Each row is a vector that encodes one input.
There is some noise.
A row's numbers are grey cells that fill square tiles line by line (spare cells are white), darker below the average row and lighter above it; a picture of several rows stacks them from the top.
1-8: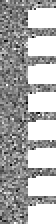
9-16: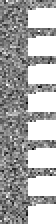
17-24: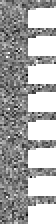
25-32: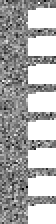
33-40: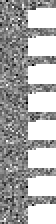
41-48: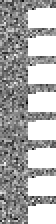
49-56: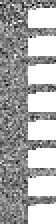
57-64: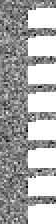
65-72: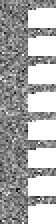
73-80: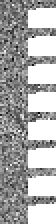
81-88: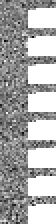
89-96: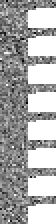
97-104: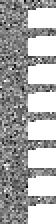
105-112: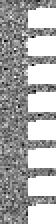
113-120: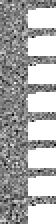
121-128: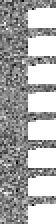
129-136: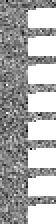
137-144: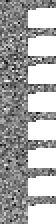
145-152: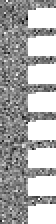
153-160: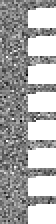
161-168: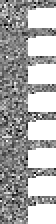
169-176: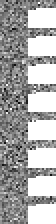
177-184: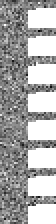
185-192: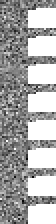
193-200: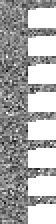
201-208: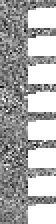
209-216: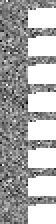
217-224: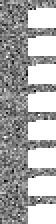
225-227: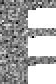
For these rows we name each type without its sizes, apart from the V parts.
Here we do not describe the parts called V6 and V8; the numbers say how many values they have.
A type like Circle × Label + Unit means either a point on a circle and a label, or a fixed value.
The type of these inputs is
Bool × Circle × Label + List(V6) × V8.
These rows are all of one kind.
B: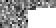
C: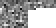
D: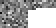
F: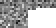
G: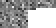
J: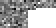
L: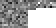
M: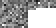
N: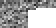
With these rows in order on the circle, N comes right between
D and M.
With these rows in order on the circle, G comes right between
F and J.
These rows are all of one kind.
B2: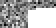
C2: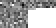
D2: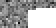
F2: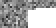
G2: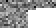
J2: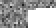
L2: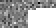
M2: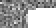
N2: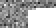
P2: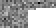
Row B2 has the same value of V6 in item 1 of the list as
C2, D2, F2 and J2.
